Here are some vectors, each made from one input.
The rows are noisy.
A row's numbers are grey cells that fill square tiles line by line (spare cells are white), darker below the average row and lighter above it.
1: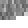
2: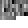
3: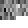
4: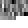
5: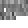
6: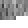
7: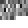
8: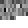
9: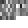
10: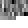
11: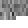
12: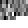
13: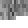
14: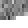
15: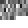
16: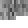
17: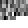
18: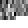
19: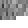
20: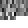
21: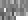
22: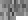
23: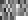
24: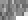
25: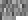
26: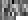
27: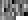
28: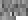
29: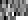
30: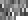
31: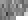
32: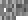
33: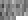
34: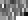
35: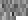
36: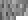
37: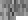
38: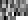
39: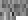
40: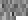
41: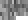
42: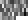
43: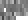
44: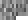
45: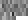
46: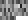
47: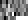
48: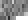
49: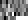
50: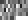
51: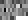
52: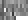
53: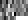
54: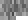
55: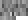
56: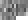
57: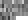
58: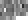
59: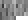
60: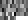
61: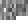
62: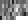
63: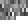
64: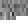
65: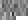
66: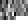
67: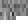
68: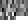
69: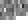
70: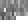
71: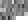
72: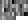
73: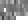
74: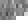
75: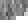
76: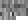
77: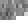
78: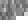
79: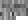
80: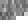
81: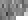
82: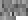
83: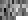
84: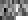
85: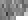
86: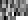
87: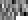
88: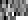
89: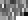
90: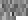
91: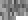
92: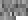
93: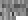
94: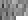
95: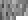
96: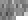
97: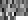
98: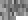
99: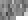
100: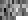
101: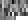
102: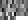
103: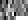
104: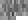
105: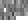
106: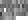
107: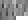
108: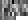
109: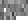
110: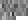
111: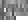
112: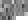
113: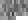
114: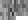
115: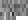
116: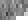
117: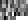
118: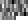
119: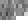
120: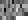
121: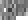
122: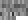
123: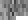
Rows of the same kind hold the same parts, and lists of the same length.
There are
3 kinds of row.
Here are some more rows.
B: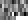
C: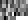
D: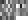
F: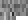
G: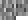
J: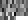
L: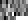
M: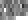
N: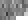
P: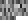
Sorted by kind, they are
B, D, P
C, J, L
F, G, M, N

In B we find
one of 6 labels and a point on a 6-point line.
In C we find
a point on a 4-point line.
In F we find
one of 6 labels and three true/false values.
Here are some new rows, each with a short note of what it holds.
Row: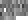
one of 6 labels and three true/false values
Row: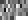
one of 6 labels and a point on a 6-point line
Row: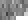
one of 6 labels and three true/false values
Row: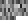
one of 6 labels and a point on a 6-point line
